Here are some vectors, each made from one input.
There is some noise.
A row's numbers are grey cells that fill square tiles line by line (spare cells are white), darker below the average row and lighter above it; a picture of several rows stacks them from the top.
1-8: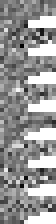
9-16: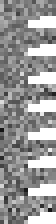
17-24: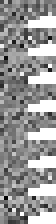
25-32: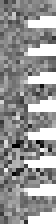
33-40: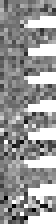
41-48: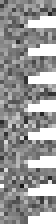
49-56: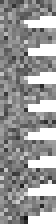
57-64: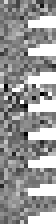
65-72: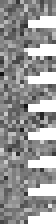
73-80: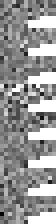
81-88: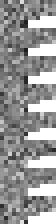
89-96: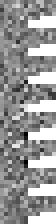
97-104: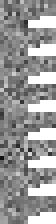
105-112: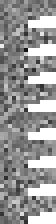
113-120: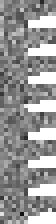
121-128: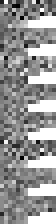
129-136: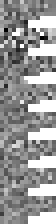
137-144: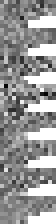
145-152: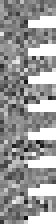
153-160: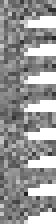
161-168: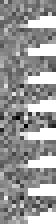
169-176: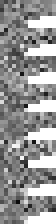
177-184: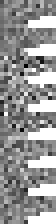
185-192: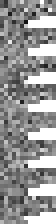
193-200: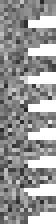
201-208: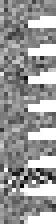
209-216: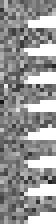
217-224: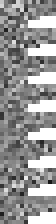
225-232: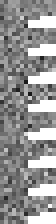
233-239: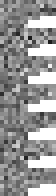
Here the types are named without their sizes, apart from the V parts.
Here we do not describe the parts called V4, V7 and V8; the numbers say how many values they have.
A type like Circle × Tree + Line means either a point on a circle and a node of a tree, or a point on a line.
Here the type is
(Bool × Circle + V4) × (Line + V7) × V8.
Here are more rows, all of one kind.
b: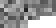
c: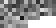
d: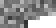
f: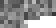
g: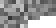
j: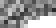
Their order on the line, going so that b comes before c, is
d, b, g, f, c, j.
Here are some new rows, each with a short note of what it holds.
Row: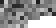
a value of V4, a value of V7 and a value of V8
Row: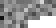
a point on a line, a value of V4 and a value of V8
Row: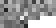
a value of V4, a value of V7 and a value of V8
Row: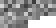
a value of V4, a value of V7 and a value of V8
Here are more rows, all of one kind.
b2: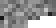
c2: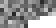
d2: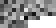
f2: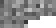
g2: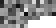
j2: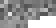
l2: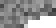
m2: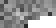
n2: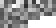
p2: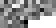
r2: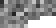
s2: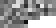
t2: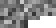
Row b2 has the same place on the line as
d2, l2, p2 and r2.
